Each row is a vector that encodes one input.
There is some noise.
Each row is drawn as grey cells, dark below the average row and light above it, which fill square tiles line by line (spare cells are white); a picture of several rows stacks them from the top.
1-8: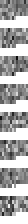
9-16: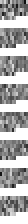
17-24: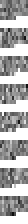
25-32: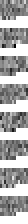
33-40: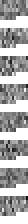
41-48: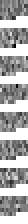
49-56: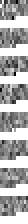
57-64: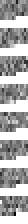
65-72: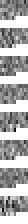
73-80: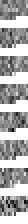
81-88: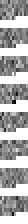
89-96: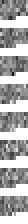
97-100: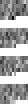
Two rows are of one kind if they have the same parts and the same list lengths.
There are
2 kinds of row.
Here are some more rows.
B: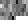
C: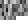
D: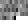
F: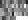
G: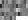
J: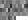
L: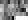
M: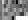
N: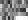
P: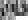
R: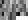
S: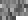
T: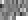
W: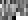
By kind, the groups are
B, G, L, M, R, S, T, W
C, D, F, J, N, P

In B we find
one of 7 labels and a point on a 6-point line.
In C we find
two labels (each one of 7).
